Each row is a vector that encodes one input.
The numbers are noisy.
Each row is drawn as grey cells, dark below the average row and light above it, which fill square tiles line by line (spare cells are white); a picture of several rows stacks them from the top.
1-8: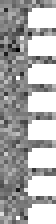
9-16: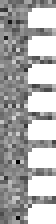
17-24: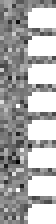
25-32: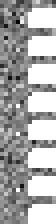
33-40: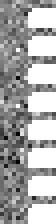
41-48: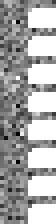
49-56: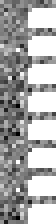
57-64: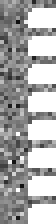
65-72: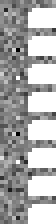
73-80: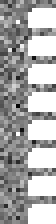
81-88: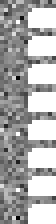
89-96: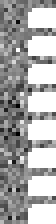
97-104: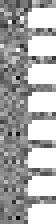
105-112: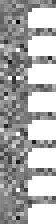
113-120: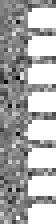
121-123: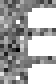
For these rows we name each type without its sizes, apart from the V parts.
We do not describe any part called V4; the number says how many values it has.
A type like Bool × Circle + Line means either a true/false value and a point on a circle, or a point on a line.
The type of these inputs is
List(Line) × V4.
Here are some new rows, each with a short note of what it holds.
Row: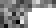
a value of V4, together with the empty list
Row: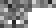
a value of V4, together with the empty list
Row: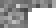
a value of V4, together with a list of two items
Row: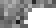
a value of V4, together with a list of one item
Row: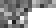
a value of V4, together with the empty list
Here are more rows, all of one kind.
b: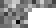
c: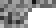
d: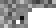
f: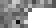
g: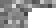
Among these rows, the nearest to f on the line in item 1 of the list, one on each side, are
c and g.
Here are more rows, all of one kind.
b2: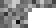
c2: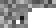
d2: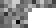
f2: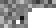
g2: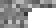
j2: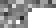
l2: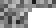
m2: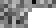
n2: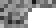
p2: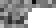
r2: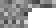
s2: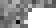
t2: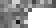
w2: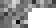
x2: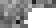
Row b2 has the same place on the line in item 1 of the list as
d2, l2, m2 and w2.
